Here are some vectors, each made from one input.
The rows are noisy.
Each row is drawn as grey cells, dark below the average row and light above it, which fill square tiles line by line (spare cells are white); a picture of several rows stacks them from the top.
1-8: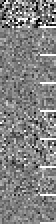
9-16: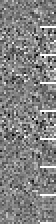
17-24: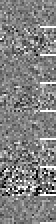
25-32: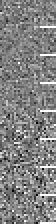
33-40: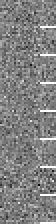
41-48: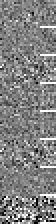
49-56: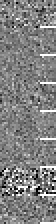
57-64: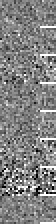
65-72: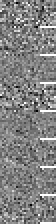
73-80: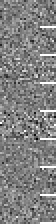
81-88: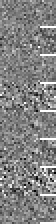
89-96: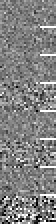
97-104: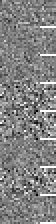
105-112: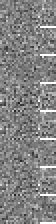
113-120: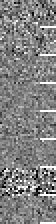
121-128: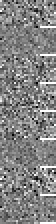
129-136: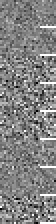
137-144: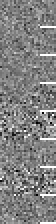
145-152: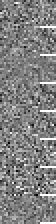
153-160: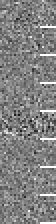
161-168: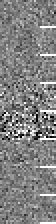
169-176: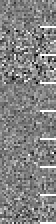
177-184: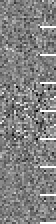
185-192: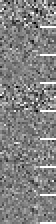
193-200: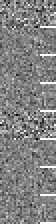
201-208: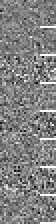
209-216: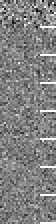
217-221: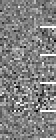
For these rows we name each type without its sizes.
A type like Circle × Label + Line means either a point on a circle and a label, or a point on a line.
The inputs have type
List((Circle + Unit) × Line).
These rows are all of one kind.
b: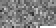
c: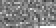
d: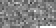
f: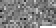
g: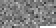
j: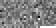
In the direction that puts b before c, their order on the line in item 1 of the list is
g, b, d, j, c, f.
